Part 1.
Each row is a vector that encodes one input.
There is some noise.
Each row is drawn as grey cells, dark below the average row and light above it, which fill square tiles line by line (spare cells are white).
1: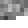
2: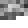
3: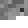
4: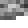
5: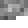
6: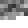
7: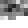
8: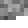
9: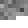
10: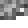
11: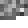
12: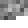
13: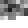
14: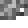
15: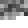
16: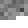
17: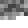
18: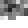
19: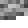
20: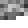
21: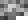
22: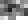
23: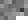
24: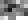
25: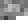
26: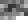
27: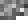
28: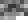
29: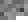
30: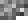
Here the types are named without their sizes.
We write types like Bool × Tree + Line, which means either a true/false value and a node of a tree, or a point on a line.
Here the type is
Line.
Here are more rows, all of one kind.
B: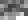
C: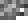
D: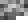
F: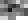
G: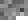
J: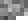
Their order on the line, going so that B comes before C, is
F, B, G, J, D, C.
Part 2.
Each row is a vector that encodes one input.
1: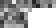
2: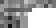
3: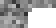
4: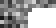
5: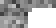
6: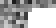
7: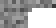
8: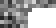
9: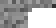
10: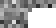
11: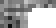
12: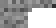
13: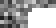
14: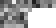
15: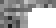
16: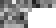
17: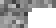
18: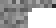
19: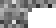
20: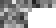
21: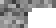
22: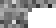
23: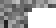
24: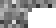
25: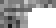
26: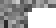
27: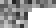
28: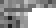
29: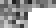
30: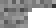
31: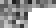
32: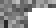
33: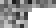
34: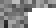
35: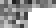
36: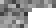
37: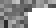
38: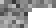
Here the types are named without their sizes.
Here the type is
Tree.
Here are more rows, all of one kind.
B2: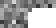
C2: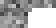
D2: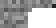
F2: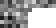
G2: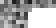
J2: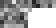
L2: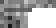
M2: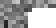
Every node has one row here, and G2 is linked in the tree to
C2.
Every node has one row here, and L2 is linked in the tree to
D2 and F2.
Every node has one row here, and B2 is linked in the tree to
J2 and M2.
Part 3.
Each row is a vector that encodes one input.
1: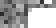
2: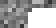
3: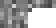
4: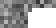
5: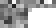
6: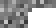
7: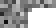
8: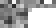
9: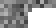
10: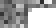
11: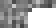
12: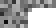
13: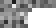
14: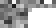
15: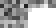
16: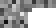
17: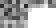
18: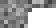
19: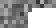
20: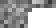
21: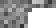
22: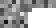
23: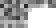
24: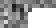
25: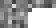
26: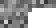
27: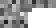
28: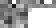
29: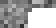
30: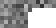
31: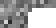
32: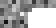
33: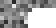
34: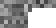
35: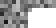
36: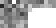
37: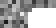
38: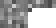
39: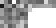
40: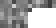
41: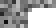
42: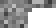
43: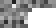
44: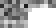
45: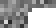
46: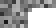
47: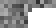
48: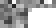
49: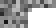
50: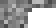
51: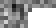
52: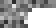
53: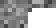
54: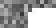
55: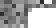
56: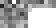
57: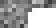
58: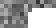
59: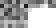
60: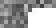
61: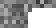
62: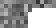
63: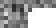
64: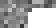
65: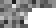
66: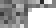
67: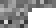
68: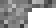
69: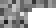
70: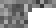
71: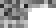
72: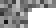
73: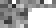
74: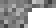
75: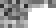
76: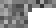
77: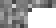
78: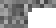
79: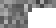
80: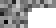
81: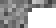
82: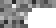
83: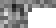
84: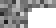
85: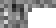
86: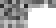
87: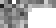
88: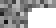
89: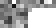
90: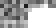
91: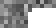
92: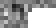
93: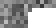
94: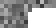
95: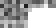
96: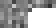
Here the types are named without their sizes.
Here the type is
Line.
